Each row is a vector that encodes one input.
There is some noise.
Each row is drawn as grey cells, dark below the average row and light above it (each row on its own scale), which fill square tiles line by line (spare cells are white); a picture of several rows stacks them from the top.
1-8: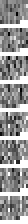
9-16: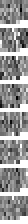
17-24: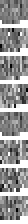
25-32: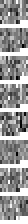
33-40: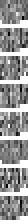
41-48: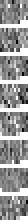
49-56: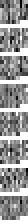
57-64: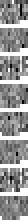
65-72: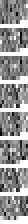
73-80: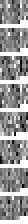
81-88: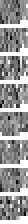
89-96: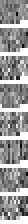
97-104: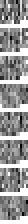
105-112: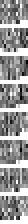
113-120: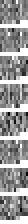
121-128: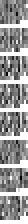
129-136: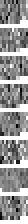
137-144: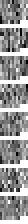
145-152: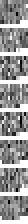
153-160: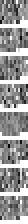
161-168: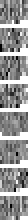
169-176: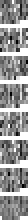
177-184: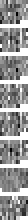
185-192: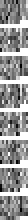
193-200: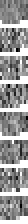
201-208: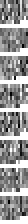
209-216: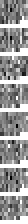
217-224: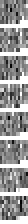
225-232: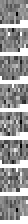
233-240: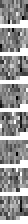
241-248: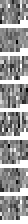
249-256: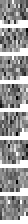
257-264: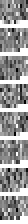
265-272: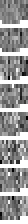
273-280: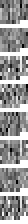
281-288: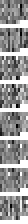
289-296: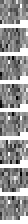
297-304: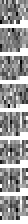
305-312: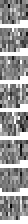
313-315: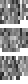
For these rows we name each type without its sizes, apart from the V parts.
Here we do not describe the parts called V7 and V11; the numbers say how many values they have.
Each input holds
a true/false value, together with either a value of V7 and a value of V11, or a list of points on a line.
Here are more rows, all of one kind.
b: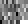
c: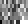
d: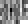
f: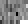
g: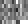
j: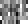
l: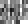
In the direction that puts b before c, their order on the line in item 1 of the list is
d, l, f, j, b, c, g.
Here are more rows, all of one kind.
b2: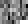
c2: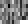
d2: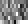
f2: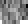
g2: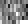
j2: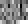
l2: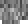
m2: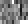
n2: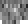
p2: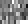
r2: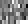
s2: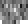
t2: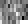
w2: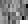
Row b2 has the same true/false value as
c2, j2, l2 and m2.
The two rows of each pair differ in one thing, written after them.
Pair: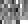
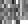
the place on the line in item 2 of the list
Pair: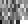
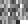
the true/false value
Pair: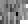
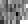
the place on the line in item 2 of the list
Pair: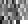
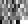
the place on the line in item 2 of the list
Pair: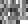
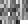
the place on the line in item 2 of the list
